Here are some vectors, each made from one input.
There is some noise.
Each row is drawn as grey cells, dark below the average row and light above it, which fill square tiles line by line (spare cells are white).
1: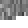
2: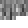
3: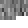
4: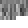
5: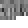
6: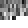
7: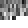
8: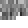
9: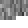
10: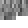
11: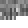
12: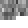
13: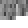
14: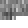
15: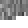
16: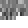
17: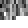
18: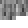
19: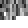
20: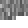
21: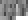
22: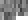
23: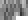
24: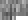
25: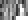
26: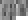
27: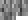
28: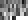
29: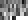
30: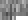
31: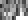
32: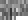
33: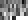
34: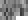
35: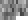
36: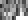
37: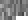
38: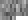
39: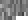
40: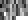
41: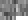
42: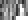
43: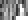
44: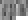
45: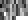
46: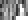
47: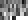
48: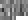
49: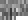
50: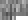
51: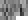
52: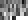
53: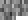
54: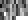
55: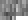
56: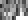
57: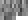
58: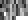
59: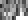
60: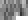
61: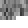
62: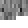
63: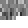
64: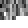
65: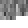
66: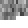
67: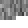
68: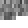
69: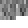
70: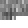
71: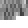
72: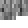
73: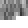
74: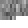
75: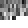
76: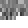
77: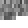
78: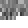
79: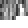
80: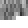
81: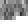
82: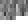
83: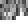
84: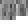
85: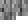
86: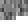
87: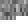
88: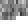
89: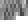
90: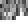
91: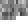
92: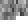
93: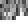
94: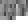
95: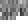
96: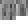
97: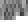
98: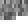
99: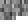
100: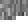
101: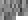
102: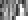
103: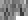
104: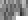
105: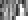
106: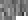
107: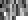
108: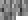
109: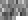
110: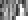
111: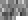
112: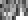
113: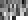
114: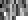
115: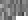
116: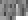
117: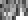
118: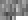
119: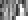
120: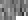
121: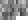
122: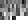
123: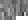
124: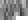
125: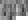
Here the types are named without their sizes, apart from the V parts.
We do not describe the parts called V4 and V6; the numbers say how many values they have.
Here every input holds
either a point on a circle, a true/false value and a value of V6, or a value of V4.
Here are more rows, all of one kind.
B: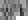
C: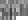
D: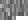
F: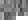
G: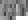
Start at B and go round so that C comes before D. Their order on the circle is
B, C, D, G, F.
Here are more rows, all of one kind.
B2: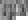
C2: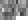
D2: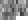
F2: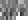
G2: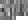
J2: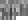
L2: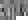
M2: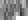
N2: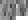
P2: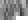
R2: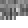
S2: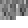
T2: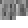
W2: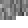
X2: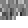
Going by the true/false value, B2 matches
C2, F2, R2 and X2.
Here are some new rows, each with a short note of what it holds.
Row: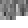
a point on a circle, a true/false value and a value of V6
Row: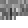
a point on a circle, a true/false value and a value of V6
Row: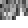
a value of V4
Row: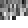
a value of V4
